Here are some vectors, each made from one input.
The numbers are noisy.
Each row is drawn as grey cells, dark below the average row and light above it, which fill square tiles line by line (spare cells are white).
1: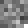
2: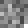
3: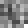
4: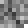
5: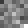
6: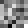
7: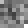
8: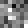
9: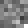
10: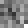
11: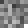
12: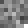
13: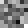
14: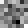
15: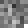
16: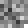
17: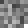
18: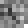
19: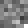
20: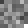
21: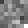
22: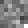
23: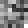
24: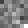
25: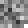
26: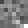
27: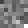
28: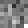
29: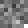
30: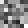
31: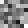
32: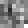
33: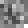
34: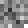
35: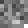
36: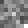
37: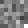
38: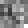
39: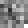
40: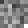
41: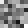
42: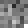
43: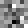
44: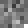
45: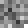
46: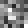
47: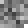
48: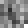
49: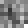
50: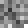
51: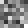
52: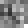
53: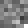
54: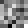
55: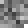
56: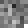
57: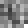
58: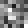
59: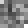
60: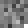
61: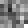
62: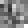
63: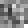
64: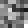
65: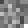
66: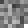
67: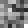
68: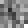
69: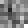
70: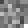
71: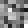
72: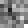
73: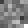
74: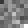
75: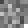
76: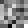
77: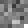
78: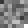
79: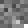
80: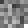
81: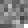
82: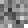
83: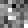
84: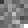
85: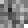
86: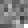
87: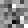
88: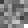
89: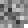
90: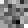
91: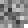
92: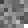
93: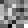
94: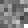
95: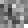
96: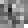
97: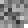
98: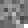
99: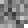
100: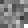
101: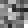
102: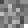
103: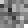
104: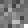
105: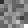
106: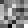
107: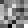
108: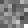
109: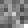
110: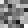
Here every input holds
a true/false value, together with either a point on a 5-point line, or a list of up to three points on a 5-point circle.
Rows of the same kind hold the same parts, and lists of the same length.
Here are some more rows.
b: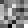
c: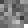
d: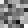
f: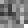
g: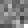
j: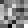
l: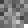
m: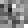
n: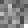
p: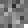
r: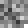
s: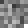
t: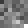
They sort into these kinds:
b, j
c, g
d
f, l, m, p, t
n, r, s

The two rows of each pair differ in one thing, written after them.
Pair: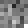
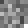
the place on the 5-point circle in item 1 of the list
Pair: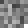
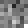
the place on the 5-point circle in item 1 of the list
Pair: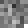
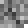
the true/false value
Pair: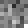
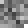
the true/false value
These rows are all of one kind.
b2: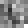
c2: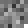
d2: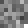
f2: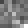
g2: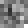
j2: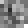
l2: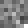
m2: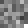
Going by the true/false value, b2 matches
g2 and j2.
